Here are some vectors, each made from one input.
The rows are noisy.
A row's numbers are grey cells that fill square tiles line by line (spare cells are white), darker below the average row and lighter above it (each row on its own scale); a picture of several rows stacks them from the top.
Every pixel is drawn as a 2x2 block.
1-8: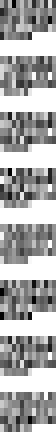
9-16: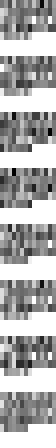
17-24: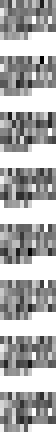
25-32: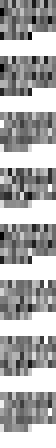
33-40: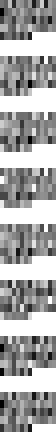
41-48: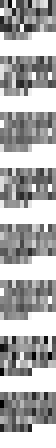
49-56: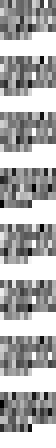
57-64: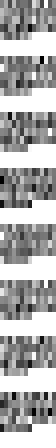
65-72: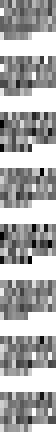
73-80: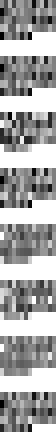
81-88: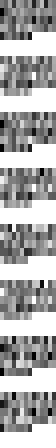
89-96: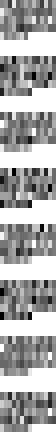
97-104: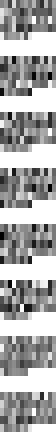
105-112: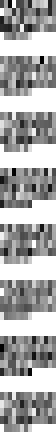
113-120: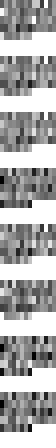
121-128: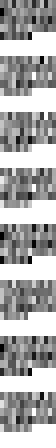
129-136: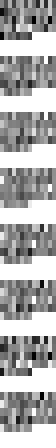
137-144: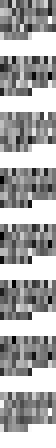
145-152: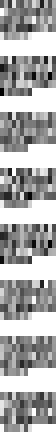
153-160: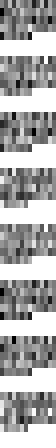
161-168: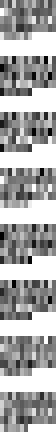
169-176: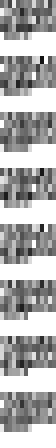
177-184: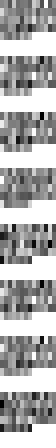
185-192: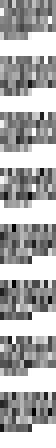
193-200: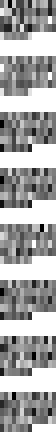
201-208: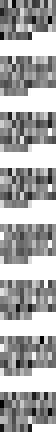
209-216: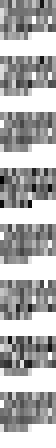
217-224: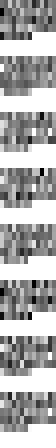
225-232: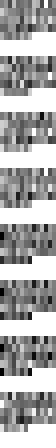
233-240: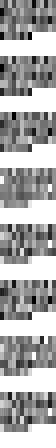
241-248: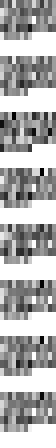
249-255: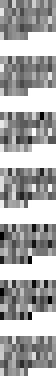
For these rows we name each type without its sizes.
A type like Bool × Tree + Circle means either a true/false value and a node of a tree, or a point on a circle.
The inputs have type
Bool × Bool × Bool × Bool × Line + Circle × Circle × (Circle + Unit).
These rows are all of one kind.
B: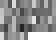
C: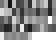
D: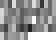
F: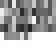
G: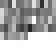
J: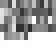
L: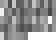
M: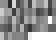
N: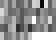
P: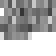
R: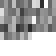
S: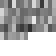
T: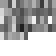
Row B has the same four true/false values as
D, G, R and S.
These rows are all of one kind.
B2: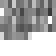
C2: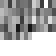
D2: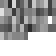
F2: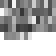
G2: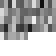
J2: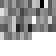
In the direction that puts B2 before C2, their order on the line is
D2, B2, F2, G2, J2, C2.
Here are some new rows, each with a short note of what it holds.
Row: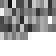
a point on a line and four true/false values
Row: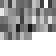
a point on a line and four true/false values
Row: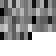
a point on each of two circles
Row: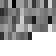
a point on each of three circles
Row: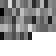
a point on each of two circles
